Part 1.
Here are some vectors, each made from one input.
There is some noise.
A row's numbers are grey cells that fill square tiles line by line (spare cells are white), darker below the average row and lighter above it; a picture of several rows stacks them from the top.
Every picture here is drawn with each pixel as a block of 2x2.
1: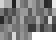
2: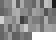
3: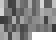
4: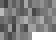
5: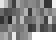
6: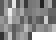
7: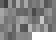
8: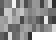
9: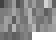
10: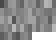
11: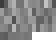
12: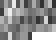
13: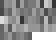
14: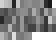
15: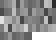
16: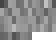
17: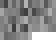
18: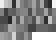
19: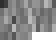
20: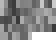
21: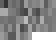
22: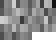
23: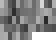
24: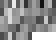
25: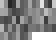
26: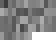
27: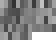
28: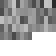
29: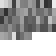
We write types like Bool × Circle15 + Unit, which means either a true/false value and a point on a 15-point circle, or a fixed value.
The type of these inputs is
Line6.
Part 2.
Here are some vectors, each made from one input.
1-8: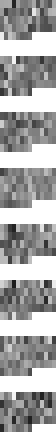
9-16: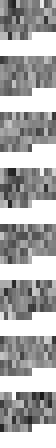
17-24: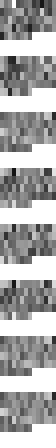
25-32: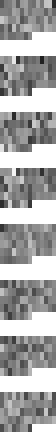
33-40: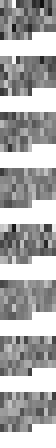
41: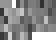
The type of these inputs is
Line9.
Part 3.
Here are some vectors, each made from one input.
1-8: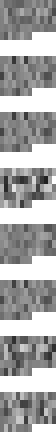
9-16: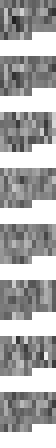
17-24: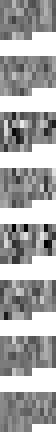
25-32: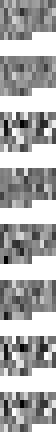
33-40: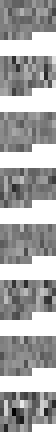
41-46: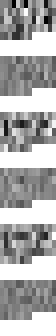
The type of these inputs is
Line10.
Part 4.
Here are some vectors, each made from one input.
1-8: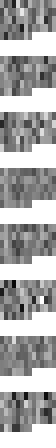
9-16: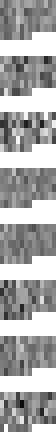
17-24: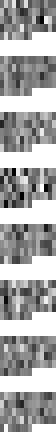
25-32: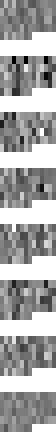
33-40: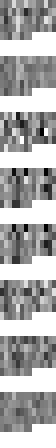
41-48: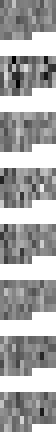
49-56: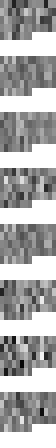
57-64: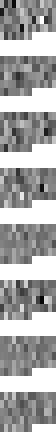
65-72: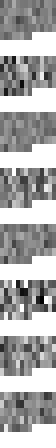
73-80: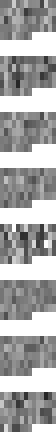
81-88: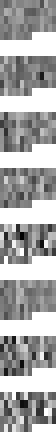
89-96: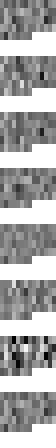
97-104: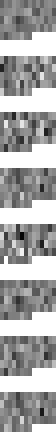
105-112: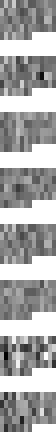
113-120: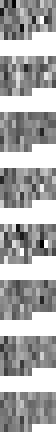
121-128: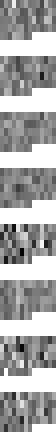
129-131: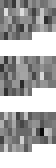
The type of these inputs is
Line10.
